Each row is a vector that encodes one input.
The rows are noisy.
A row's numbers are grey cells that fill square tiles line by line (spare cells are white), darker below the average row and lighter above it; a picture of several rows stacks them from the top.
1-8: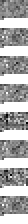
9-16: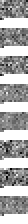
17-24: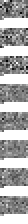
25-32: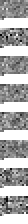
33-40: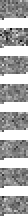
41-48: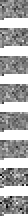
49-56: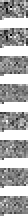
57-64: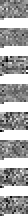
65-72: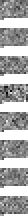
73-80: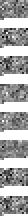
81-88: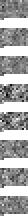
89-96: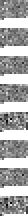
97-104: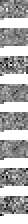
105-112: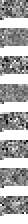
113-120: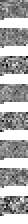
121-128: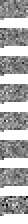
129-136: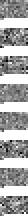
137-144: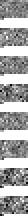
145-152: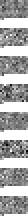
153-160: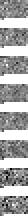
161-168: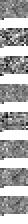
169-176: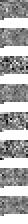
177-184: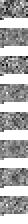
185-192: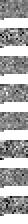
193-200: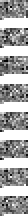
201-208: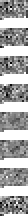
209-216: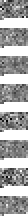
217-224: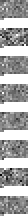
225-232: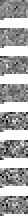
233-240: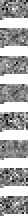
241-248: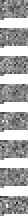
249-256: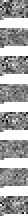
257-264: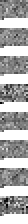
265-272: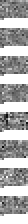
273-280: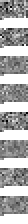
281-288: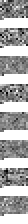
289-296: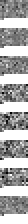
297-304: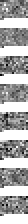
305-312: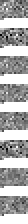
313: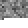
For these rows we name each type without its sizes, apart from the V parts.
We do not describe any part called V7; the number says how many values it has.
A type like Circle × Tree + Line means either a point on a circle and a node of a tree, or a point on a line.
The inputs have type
(Bool × Bool × Bool + Unit) × V7 × V7 + Line.
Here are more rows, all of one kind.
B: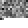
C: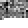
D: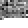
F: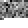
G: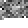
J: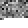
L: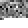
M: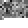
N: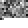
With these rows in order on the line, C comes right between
D and L.
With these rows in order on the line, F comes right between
M and N.
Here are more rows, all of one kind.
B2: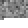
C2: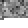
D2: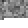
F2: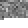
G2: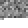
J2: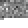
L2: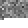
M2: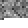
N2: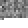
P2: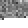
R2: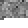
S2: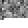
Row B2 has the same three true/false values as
C2, M2, P2 and R2.
